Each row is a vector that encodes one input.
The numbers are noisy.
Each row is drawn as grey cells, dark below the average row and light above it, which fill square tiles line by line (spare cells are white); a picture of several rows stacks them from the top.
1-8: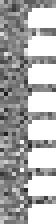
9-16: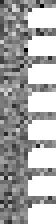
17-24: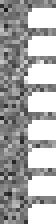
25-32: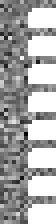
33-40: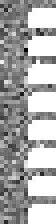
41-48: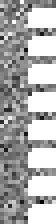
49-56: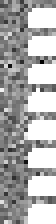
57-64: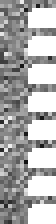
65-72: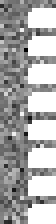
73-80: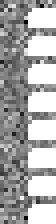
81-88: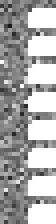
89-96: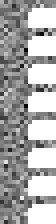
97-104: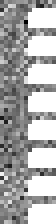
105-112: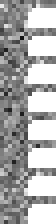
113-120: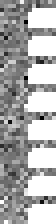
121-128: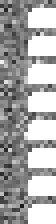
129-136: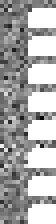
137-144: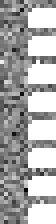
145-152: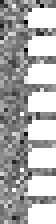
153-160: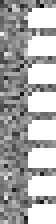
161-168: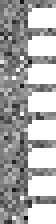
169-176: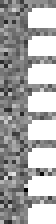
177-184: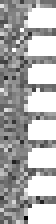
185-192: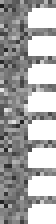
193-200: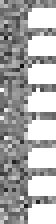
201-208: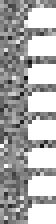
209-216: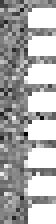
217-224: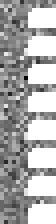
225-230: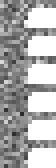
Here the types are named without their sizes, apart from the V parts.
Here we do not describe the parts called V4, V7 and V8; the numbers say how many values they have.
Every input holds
a point on a line and a true/false value, together with either a point on a line, or a value of V4, a value of V7 and a value of V8.
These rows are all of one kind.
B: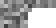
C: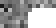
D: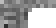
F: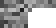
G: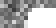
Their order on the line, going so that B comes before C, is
G, B, D, C, F.
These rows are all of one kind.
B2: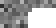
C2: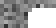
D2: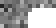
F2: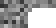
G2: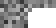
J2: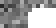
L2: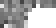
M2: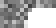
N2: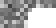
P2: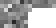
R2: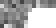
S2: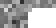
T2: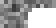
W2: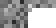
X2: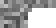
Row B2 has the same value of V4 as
L2, M2, N2 and X2.
